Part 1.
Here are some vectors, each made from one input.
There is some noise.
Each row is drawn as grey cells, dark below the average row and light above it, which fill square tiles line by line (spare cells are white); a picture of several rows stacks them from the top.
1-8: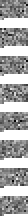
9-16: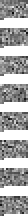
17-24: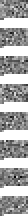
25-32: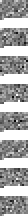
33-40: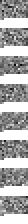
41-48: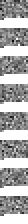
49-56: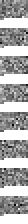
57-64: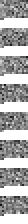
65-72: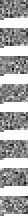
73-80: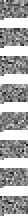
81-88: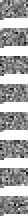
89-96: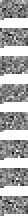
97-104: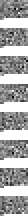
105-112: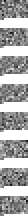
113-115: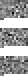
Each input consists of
either a point on a 14-point circle, or a node of a 12-node tree.
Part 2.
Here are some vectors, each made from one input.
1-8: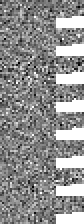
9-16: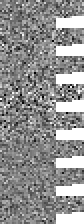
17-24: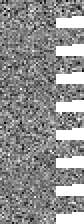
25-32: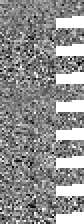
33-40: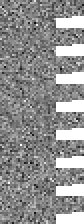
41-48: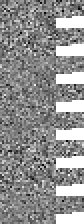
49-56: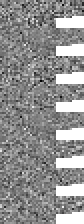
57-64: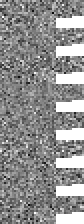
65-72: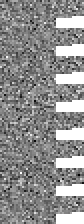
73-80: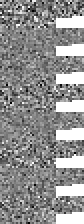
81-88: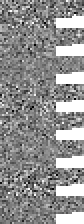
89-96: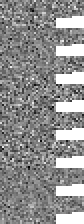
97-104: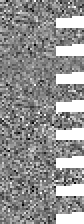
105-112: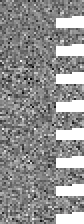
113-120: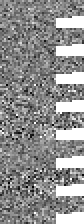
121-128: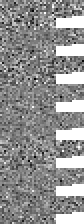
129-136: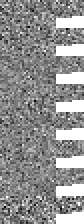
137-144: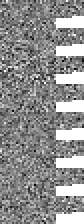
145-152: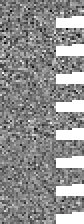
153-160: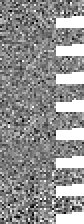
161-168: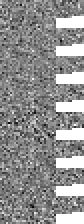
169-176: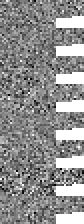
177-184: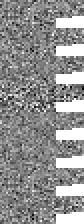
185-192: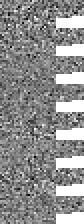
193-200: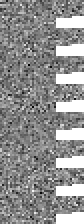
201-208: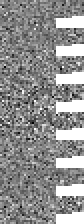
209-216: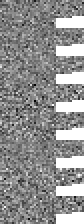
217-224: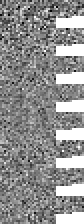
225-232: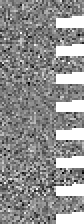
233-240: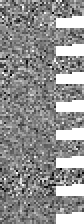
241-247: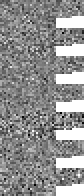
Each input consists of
one of 5 labels and a point on a 7-point line.
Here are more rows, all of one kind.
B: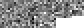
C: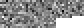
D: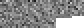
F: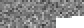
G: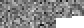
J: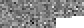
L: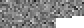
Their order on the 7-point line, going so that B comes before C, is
L, D, G, F, J, B, C.
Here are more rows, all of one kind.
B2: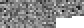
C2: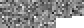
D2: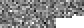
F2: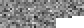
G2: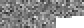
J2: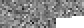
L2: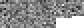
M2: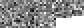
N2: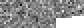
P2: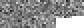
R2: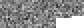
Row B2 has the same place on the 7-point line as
G2, L2 and P2.
